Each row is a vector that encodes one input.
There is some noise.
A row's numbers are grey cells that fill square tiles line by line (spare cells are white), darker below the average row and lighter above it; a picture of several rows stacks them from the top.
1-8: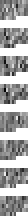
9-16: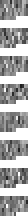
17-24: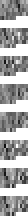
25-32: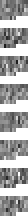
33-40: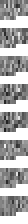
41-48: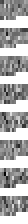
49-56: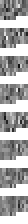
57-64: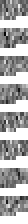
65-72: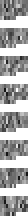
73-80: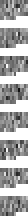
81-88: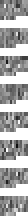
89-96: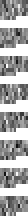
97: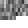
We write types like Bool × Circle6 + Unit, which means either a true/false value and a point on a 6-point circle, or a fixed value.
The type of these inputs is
Bool × Line6 × (Tree7 + Unit).
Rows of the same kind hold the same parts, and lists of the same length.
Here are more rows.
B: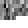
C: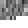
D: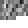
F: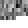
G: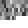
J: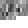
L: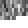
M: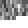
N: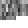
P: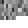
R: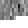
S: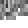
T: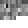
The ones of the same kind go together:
B, G, L, M
C, D, F, J, N, P, R, S, T

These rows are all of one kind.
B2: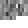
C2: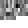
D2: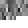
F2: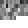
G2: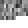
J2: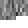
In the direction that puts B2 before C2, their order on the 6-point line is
D2, F2, J2, B2, G2, C2.
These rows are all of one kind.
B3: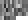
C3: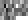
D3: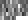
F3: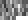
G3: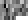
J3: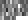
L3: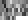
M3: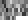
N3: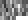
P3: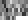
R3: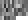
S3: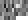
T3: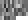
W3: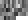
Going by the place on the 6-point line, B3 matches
D3, J3, R3 and T3.
